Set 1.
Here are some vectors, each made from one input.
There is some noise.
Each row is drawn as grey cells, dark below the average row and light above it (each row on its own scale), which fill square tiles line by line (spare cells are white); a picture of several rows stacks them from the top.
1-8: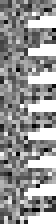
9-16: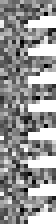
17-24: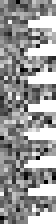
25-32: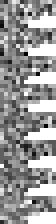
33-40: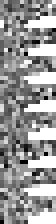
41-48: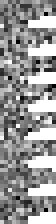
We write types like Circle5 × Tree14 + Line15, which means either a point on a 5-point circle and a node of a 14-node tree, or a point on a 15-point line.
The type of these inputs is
Line5 × Line5.
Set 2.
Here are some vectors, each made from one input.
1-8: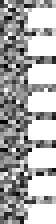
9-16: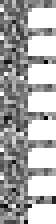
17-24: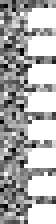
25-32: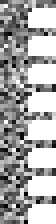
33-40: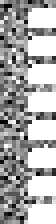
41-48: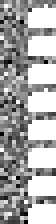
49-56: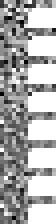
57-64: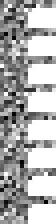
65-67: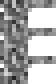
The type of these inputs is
Bool × Bool × Bool.
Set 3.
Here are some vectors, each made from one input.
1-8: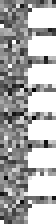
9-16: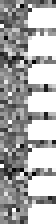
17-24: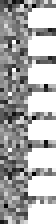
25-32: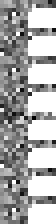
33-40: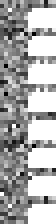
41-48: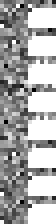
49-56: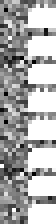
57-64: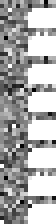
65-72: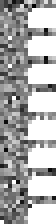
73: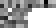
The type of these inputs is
Label5.
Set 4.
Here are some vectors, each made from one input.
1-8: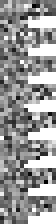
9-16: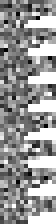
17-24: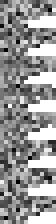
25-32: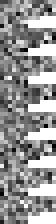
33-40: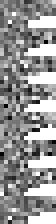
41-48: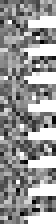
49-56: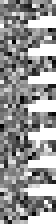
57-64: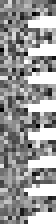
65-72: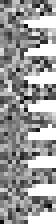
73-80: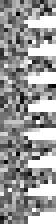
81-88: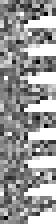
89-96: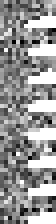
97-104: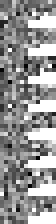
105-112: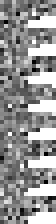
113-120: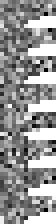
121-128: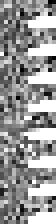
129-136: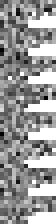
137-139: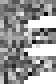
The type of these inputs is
Line12 × Line12.
